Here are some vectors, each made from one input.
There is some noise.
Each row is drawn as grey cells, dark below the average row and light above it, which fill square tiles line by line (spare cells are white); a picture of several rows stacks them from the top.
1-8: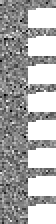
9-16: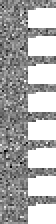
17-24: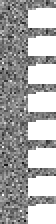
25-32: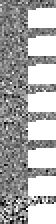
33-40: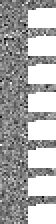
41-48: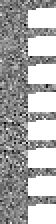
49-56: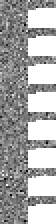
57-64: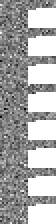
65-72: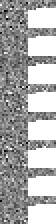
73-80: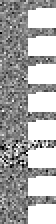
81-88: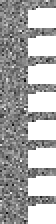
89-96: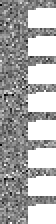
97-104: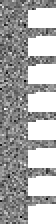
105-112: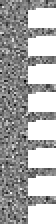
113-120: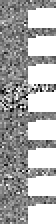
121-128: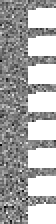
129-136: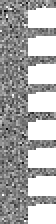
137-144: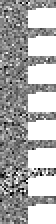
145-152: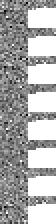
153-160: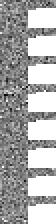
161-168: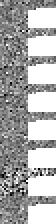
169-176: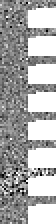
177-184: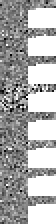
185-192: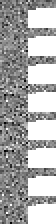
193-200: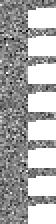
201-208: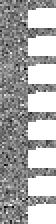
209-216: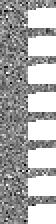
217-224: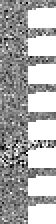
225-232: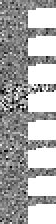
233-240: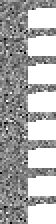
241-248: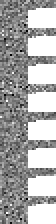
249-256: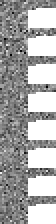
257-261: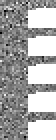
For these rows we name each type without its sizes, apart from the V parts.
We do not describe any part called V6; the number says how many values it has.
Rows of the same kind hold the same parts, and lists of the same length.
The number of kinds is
4.
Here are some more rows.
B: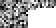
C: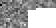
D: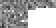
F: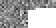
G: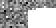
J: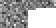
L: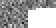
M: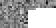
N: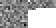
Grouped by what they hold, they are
B
C, L
D, F, J, M, N
G

